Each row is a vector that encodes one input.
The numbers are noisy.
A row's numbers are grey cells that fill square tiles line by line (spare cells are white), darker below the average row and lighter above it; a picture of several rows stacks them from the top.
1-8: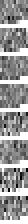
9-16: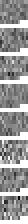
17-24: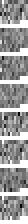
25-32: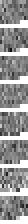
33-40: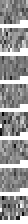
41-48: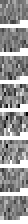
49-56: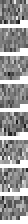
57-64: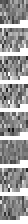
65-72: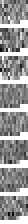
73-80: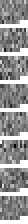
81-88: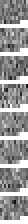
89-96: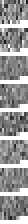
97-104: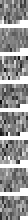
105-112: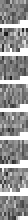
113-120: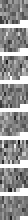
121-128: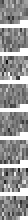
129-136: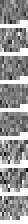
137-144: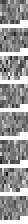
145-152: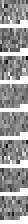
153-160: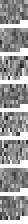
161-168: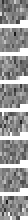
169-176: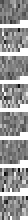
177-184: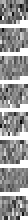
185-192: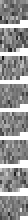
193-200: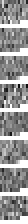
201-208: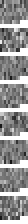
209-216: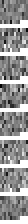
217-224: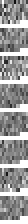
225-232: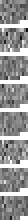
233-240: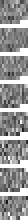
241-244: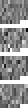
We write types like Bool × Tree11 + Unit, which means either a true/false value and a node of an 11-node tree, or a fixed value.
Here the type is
Bool × List2(Line5) + Line7.
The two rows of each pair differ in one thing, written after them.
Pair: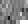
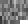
the true/false value
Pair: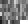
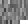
the true/false value
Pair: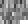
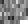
the place on the 5-point line in item 1 of the list
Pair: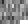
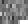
the true/false value
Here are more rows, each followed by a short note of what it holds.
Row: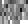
a point on a 7-point line
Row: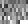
a point on a 7-point line
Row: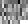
a point on a 7-point line
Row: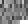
a true/false value, together with a list of one item
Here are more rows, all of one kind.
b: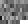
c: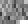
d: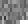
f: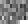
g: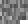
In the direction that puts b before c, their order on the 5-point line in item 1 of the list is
b, c, d, g, f.
